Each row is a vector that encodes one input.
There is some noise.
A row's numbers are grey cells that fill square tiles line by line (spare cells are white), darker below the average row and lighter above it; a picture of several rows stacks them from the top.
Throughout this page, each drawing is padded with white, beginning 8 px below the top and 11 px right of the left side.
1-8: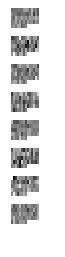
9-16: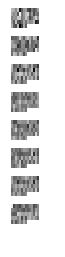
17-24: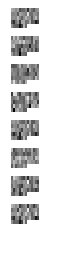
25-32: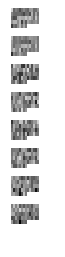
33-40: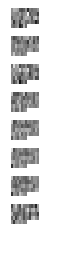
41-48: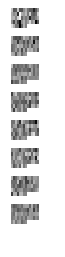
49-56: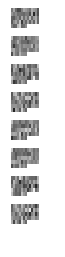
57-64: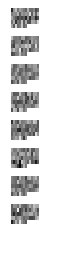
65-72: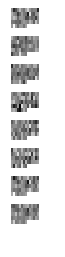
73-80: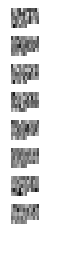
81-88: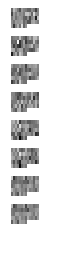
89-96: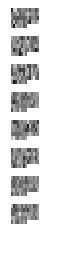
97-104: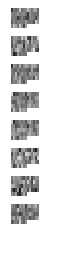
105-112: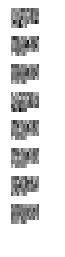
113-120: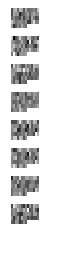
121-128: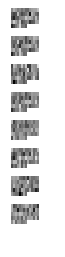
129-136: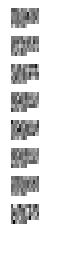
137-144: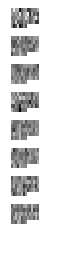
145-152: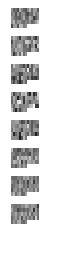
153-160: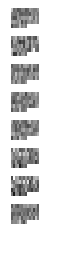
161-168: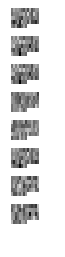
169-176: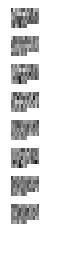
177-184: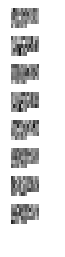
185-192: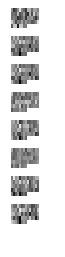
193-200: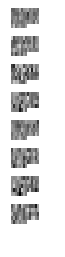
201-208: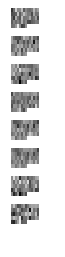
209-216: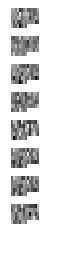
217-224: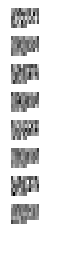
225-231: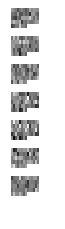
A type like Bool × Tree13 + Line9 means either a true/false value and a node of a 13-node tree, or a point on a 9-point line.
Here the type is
Bool × Line8 + Circle8 + List2(Circle11).
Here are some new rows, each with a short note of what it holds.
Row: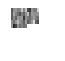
a point on an 8-point circle
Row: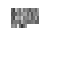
the empty list
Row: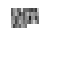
a point on an 8-point circle
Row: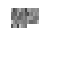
a list of two items
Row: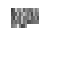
the empty list
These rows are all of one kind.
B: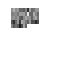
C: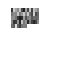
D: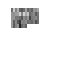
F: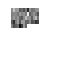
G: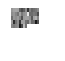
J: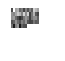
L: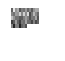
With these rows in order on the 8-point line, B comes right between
F and L.
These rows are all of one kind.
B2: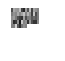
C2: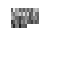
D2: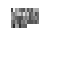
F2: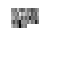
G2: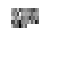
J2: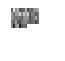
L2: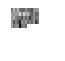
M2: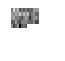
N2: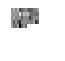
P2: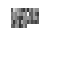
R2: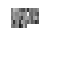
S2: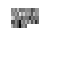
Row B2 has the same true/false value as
P2 and R2.
